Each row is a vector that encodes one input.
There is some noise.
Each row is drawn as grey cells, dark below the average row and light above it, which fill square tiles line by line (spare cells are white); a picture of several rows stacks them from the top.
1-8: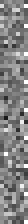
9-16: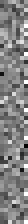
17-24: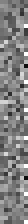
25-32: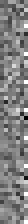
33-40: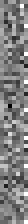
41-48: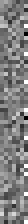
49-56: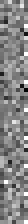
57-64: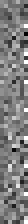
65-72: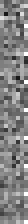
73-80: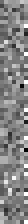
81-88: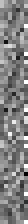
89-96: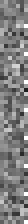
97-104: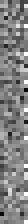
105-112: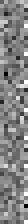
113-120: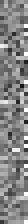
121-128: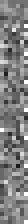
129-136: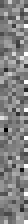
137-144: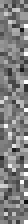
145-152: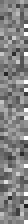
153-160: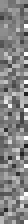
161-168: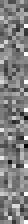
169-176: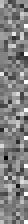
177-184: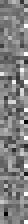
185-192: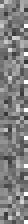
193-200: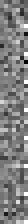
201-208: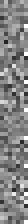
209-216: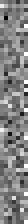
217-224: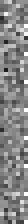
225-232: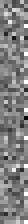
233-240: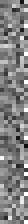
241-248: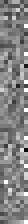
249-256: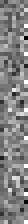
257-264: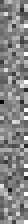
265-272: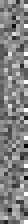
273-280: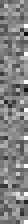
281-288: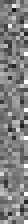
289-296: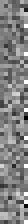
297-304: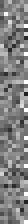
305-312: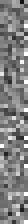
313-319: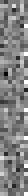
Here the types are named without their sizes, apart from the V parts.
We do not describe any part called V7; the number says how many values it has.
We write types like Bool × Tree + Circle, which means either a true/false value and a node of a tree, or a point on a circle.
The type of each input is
(Bool × Circle + Line) × (Line + V7).
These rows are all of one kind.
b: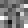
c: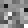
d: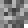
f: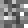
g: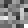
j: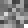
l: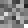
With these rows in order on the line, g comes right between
d and f.
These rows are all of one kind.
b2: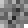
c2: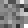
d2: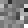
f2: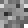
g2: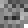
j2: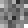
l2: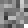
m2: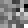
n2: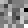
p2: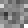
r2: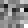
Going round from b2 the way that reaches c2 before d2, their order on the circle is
b2, c2, r2, n2, l2, p2, g2, j2, m2, f2, d2.
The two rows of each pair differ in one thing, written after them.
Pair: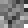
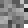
the true/false value
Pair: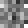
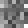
the place on the circle
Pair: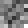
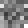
the value of V7
